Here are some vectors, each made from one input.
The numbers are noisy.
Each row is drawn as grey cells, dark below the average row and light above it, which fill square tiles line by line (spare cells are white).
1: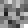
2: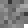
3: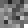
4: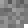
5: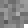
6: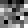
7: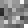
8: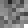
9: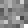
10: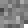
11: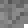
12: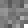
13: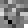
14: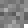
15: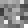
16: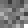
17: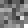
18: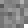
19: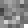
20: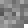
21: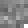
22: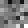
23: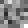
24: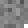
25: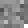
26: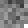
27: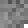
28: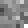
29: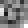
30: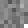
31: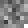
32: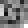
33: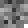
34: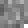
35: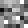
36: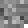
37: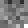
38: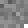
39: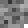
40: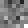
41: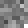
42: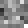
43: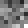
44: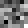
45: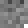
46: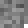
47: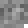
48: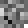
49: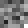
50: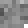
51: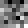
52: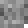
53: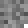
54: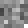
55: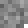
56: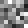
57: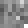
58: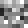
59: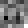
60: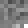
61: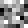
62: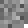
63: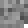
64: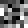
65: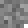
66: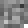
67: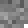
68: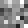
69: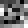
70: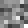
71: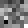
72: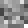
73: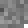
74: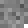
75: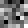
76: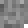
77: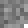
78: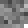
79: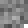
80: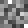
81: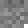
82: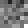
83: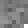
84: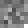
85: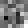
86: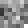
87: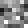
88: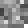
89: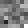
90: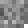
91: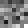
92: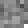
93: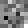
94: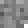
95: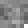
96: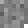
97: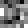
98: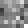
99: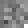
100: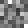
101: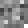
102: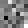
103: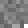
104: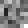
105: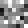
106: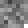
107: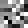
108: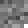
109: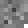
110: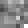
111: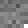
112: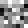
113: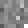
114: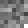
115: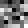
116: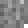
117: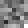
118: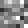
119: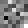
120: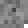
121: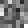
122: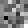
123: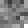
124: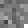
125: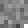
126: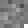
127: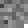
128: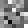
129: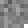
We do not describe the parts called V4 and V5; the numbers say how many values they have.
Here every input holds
either a point on a 6-point line, a true/false value and a value of V5, or a value of V4.
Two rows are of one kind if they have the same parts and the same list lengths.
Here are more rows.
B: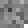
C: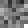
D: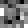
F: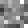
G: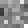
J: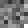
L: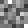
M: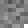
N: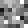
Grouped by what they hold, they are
B, C, F, G, J, M, N
D, L

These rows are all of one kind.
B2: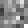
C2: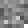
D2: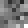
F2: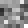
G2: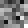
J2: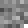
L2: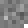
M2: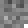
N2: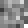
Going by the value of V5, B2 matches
C2 and M2.
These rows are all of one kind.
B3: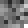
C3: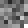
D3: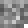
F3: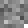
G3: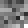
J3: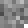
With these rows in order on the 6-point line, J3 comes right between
C3 and D3.
